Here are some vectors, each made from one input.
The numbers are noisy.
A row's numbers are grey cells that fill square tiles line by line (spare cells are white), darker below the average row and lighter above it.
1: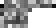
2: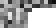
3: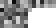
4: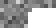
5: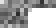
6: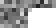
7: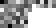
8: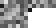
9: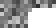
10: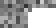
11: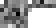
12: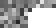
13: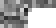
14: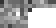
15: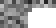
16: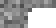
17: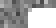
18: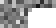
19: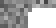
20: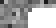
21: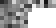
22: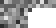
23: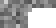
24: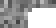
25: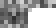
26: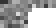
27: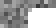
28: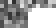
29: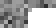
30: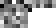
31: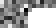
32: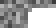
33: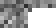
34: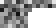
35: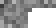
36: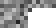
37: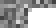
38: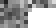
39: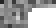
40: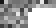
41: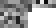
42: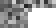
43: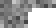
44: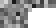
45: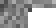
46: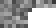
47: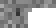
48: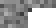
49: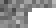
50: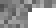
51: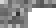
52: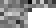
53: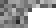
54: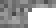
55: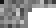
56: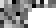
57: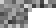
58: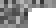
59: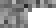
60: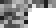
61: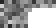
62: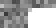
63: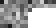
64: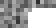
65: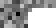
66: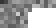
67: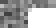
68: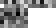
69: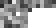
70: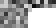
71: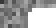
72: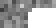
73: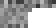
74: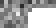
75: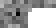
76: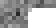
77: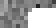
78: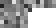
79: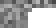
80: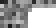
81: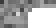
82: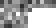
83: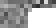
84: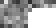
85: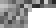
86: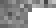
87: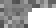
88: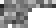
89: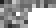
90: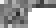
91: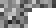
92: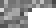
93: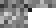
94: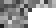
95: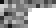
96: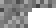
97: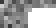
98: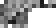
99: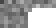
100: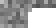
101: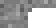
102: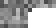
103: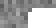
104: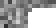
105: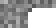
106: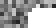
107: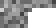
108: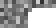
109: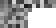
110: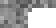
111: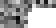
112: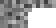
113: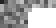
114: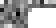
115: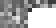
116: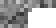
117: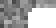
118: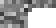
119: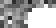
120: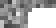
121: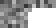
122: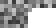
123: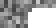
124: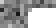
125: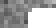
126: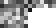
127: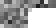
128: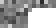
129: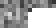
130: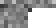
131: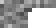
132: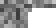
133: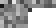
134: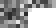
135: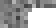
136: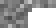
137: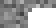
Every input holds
a list of up to two items, each a point on a 7-point line and a true/false value.
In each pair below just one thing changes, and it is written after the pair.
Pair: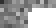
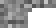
the true/false value in item 2 of the list
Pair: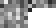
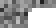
the place on the 7-point line in item 2 of the list
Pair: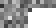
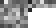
the true/false value in item 1 of the list
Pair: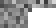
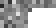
the place on the 7-point line in item 2 of the list
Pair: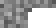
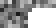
the place on the 7-point line in item 1 of the list
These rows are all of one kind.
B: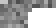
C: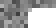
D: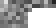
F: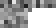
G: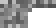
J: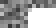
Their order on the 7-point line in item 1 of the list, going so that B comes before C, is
G, B, C, F, J, D.
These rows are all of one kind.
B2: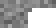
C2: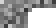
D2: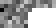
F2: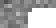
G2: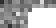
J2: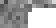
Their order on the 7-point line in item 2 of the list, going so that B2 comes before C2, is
G2, F2, J2, D2, B2, C2.
